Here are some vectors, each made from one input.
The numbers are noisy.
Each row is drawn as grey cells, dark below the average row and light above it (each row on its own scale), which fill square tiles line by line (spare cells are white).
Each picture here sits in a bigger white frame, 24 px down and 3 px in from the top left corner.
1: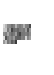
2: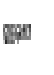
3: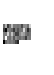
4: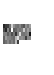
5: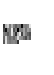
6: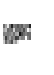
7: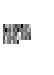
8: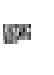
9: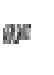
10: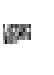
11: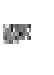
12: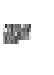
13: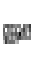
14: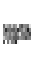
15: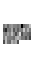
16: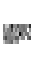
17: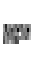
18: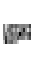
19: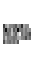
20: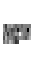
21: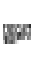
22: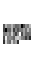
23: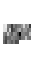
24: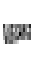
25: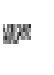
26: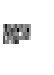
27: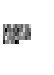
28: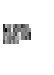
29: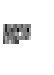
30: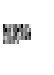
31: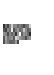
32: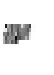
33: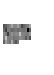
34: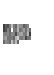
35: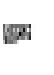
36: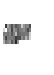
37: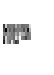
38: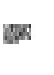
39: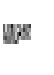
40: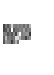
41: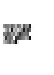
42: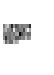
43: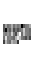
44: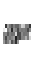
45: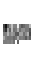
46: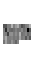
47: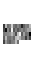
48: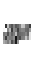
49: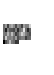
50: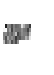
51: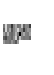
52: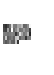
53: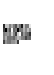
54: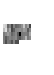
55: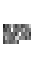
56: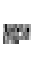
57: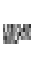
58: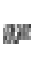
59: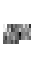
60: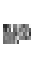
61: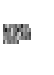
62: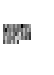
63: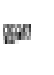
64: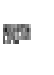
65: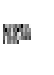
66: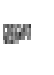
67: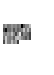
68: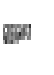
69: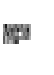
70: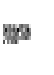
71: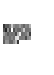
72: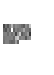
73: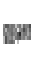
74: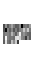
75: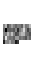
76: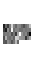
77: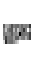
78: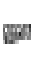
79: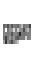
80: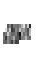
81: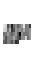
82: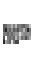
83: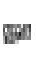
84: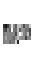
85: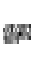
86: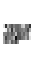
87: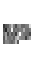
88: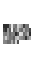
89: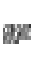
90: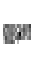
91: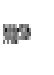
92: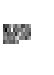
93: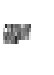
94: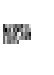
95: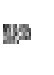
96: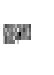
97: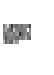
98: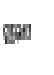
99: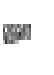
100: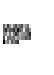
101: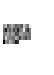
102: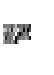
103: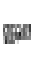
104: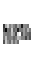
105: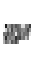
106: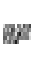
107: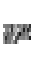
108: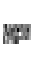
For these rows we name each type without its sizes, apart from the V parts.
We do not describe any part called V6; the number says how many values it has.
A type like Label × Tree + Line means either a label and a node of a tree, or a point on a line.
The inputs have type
Bool × (Line + V6).
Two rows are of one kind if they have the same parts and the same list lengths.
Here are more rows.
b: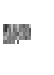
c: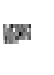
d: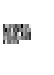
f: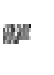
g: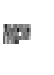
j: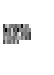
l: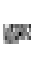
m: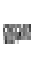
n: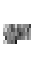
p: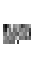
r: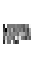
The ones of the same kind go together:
b, c, d, j, l, m, p
f, g, n, r

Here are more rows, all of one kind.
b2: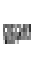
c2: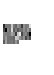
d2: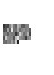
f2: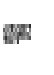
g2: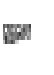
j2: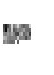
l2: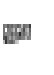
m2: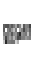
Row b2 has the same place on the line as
d2 and m2.
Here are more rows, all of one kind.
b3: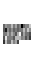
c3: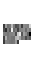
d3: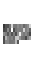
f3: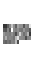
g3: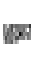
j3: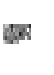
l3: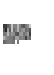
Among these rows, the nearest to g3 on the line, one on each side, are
c3 and j3.
